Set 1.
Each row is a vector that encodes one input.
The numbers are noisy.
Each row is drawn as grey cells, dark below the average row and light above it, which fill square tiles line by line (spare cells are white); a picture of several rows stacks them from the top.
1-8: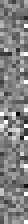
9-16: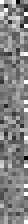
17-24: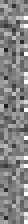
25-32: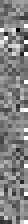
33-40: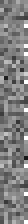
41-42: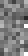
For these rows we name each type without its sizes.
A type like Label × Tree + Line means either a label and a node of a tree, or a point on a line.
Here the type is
List(Line).
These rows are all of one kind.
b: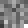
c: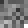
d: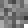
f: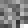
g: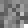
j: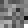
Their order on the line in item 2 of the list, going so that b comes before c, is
b, c, j, d, g, f.
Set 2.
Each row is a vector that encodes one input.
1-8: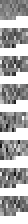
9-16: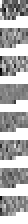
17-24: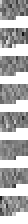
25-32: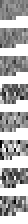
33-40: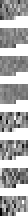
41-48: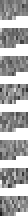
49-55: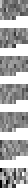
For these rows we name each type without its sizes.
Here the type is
Tree × Tree.
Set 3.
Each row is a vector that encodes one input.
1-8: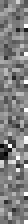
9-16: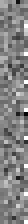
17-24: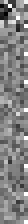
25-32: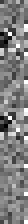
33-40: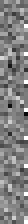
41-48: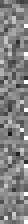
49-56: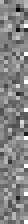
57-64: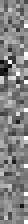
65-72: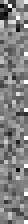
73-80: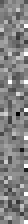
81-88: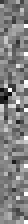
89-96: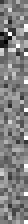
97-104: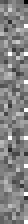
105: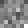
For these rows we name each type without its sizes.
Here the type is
Bool × Bool × Bool × Bool × Tree + Unit.
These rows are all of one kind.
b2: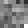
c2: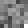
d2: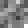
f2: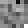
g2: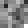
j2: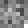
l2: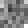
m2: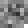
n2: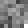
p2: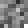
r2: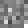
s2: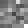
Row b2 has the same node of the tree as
c2, d2, n2 and s2.
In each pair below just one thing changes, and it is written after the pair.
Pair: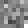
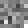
the node of the tree
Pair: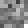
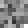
one of the four true/false values
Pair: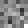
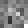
the node of the tree
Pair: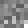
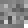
one of the four true/false values
